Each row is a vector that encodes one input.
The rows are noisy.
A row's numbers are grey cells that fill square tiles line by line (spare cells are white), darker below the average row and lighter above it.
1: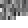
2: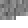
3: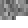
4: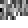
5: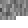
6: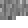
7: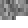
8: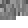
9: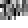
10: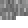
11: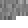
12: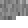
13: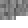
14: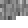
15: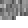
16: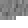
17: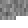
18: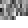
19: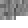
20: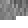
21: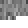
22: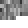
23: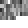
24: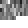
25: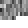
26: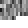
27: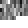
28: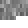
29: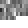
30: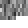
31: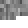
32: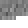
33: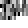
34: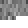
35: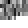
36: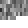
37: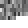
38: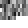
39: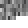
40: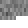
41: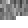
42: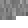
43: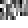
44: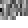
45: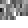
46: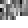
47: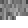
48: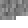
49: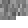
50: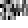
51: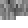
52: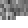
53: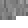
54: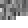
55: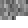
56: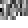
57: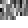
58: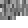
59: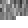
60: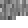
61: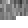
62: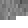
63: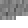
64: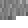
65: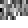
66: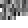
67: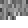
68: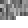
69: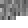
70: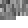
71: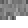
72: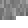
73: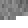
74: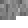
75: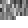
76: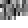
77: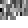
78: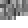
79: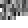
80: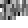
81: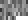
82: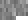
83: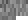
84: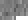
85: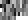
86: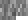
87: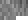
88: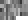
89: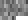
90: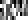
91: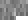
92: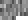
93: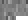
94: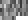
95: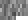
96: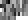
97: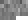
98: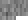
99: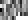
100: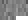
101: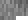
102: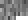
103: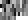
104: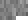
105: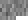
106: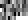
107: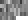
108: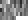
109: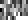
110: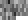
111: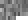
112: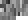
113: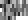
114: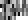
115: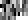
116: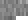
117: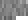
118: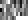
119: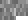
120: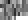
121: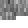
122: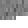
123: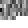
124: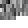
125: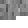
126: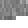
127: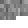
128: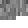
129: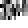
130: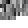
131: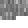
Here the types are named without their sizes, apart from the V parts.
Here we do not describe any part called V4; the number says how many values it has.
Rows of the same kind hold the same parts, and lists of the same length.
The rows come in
2 kinds.
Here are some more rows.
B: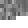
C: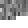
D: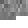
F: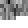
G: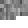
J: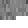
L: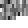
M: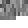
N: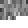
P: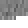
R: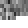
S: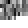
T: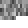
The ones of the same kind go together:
B, C, D, G, J, L, M, N, P, S
F, R, T

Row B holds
two labels, three true/false values and two values of V4.
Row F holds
a label.
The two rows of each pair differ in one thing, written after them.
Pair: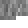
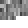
one of the two labels
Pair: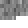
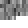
one of the two labels
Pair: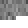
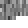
one of the two labels
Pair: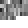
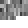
one of the three true/false values
